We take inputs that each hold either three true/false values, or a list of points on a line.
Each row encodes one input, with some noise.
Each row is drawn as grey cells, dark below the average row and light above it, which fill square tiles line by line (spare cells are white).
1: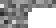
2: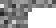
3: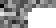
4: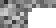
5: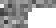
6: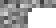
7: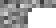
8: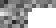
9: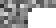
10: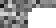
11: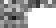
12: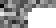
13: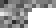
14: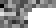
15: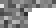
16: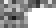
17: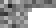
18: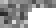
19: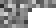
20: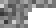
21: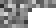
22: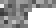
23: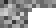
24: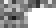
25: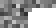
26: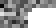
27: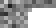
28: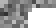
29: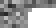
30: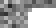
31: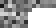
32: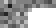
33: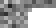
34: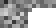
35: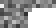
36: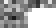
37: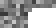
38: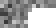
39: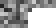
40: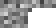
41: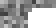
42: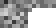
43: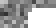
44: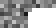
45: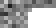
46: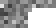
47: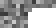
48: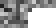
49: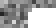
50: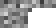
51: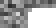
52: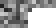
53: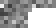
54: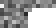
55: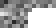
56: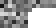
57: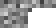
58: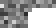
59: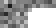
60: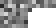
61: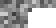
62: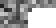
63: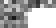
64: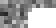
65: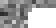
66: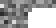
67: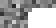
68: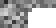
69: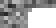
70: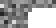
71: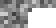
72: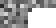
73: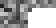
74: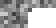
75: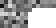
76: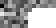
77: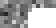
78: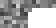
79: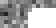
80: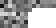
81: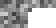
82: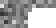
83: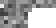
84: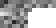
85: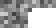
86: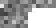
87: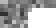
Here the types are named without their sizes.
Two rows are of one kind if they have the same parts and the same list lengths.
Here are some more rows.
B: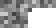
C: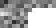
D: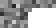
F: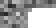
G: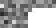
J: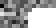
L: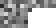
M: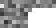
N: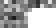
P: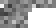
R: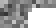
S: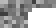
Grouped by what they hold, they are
B, C, J, L
D, R, S
F
G, M, P
N

